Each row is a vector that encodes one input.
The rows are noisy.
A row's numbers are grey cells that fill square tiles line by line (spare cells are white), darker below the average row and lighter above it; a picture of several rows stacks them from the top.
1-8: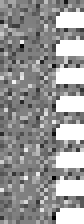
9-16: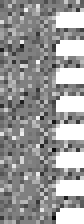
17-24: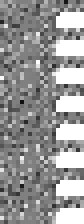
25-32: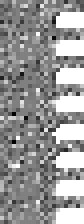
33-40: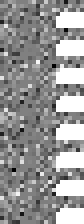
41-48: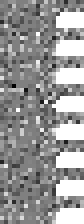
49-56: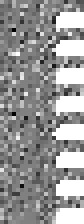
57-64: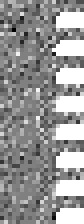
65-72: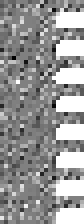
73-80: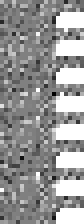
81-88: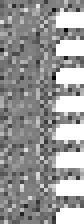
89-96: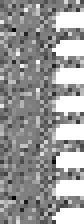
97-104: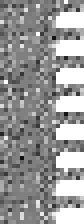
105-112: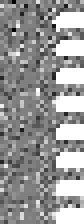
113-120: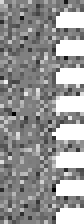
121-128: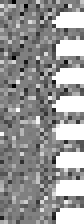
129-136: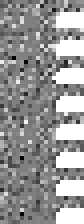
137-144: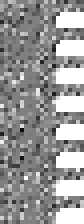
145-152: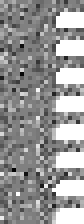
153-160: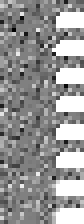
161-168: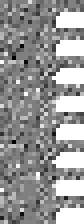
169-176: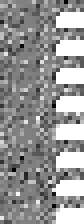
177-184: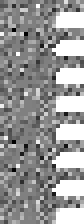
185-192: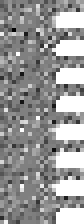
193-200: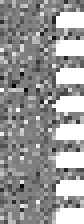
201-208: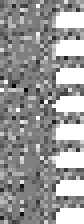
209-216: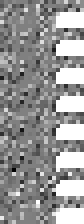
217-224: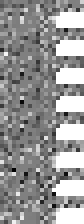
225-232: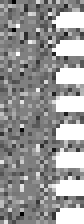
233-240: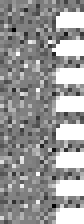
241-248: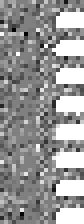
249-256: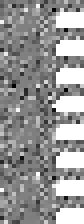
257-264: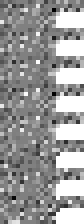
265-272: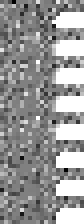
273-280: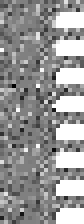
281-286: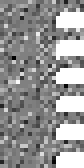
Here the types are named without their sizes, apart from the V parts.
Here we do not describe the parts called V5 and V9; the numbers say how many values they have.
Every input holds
either a label, or a true/false value, a value of V5 and a value of V9.
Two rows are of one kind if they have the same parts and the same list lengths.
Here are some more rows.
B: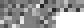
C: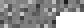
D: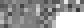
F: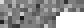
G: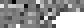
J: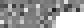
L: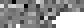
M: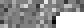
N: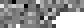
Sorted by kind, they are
B, D, J
C, F, G, L, M, N

